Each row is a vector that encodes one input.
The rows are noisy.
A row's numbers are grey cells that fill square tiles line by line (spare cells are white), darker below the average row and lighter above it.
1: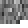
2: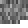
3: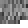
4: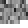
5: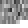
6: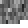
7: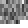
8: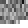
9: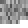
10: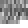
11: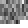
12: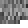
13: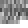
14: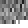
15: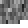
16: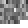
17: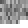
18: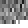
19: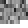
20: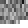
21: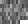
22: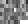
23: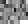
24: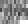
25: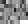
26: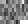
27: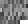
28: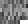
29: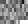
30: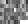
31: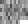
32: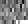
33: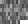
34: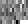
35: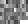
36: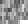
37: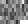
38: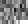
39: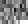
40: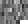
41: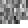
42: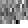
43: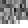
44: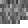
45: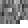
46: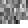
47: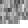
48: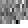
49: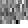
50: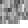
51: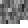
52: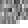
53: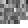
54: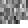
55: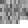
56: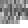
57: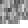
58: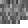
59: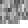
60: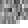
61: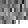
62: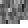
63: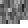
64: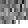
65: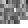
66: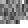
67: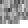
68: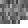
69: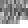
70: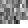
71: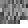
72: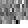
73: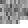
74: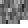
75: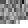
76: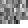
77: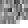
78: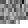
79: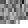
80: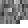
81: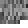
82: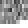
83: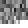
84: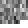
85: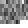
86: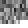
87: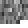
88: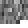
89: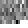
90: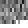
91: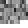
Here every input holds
four true/false values.
